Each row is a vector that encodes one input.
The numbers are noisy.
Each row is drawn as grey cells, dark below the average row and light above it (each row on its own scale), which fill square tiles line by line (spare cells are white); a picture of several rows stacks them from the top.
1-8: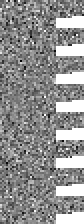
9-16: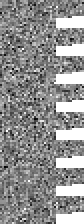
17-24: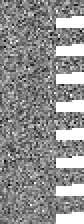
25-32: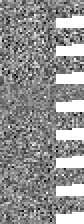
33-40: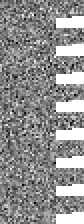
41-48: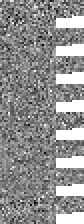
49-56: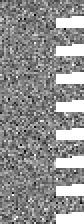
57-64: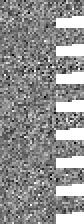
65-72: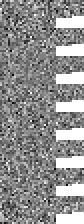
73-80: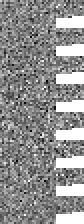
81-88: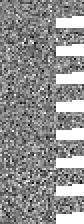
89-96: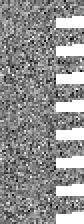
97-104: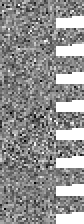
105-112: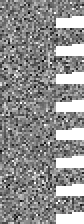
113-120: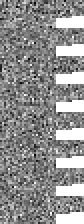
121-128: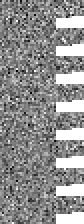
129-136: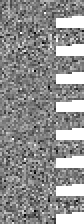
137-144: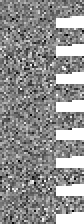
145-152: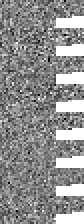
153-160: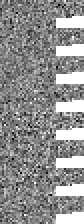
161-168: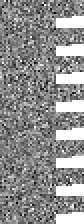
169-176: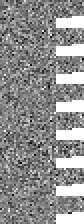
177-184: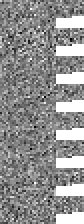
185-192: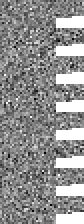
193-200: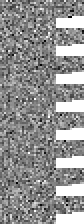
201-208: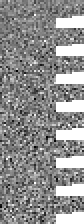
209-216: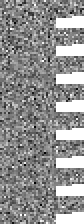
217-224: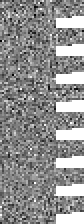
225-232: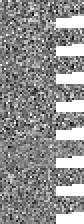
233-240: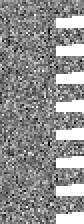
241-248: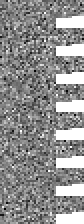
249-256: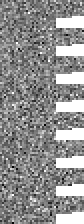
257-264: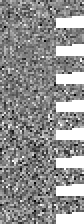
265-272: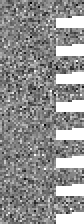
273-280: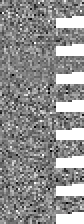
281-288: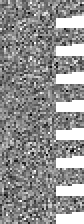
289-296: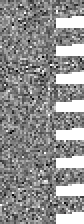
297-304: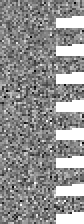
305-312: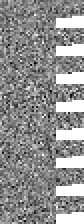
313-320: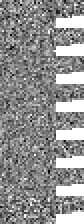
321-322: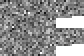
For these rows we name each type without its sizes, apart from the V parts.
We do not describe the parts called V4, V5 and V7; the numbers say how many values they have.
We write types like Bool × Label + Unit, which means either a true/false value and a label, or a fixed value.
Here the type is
Bool × (Line + V5) × (Tree + V7) × V4.
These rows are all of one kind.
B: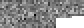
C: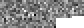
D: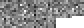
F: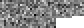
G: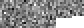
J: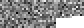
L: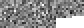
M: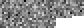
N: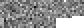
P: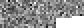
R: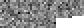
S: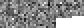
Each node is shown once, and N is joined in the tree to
C and R.
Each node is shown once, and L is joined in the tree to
S.
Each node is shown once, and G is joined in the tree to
M and P.
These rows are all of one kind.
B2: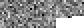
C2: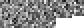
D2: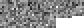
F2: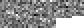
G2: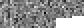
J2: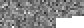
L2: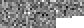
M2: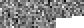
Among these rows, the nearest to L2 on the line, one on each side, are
B2 and J2.
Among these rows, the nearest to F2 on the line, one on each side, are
J2 and M2.
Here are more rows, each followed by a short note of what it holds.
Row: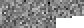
a node of a tree, a true/false value, a value of V4 and a value of V5
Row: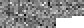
a node of a tree, a true/false value, a value of V4 and a value of V5
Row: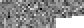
a point on a line, a true/false value, a value of V4 and a value of V7
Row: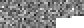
a node of a tree, a true/false value, a value of V4 and a value of V5
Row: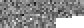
a point on a line, a true/false value, a value of V4 and a value of V7
